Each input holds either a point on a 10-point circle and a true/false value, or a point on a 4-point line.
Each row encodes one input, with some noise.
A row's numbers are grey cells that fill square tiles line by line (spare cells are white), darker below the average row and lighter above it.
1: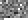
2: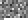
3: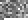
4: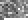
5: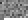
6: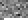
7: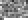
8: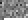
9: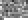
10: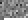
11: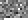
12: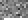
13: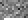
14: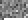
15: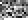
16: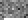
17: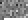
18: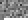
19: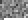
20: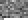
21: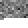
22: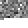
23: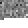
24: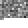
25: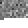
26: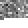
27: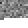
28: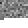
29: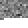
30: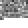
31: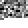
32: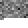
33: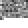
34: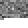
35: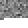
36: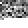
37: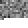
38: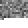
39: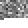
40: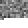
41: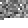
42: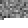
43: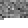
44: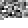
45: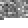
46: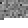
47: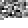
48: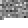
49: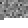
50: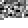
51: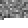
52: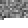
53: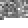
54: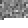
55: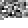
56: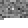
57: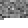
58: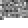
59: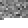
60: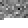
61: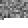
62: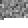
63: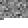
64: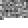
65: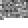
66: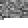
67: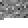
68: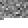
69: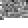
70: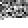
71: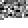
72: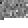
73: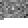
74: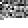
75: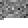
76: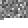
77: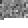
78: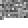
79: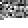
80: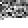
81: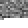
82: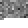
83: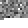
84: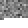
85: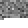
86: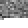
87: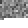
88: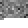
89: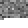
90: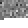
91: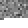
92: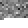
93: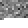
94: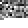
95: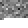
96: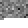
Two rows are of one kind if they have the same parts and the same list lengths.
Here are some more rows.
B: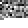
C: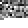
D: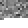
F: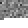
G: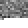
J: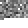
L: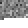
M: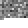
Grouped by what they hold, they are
B, C
D, F, G, J, L, M

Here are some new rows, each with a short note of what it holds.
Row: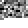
a point on a 4-point line
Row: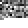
a point on a 4-point line
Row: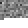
a point on a 10-point circle and a true/false value
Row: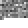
a point on a 10-point circle and a true/false value
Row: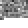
a point on a 10-point circle and a true/false value
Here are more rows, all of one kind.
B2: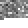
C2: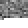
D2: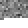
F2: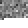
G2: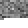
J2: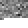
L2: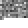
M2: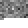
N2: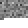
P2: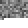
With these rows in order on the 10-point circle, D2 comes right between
J2 and N2.
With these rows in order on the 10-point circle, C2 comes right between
G2 and P2.
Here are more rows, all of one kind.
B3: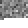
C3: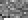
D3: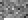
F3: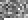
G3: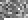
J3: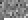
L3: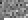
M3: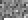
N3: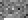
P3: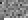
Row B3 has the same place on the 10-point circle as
F3, G3 and M3.
